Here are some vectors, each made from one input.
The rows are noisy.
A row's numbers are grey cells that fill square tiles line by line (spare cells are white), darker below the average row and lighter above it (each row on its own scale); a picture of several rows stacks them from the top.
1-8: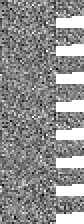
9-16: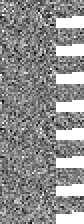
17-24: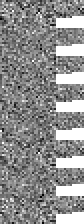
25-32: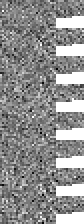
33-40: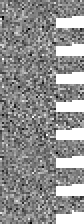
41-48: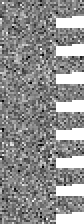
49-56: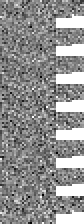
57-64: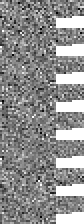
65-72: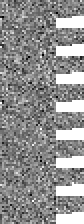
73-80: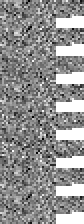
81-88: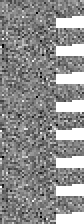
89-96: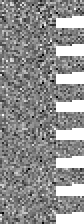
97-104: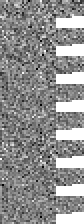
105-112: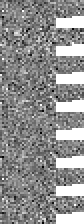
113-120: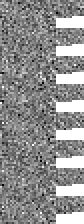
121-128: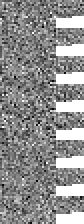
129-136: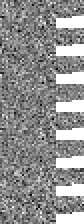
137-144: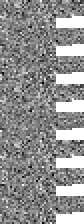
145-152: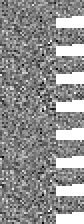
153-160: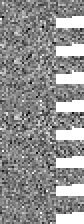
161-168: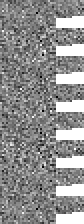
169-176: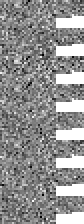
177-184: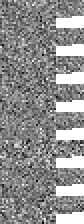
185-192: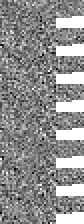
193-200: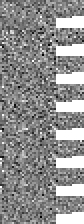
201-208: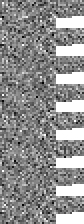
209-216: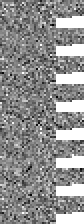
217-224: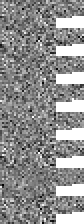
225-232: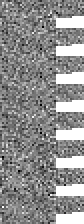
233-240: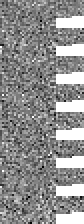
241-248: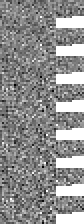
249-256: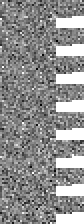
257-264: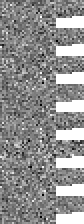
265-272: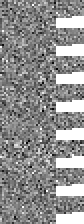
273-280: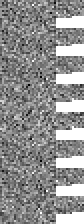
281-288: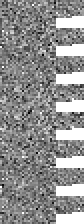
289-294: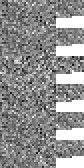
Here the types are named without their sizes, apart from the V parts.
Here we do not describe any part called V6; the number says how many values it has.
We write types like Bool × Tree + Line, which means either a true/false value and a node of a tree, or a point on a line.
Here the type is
Circle + Line × (Line + Tree) + V6.
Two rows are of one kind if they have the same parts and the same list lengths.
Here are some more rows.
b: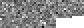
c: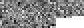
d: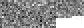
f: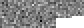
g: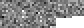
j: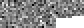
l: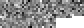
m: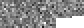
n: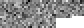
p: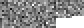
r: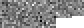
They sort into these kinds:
b, j, m
c, g
d, f, p, r
l, n

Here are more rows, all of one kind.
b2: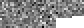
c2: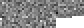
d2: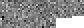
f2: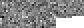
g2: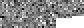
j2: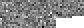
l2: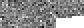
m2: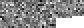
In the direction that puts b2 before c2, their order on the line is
m2, b2, g2, l2, d2, f2, c2, j2.
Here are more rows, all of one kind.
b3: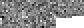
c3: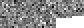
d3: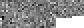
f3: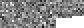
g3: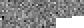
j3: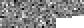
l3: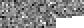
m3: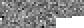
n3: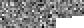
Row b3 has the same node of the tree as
d3 and l3.
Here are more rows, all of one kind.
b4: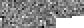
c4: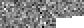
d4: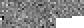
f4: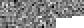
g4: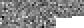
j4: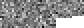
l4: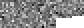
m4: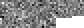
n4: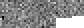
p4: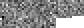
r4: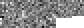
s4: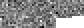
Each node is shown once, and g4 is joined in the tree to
f4 and l4.
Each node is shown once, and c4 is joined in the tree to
n4 and p4.
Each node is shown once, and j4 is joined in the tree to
r4.
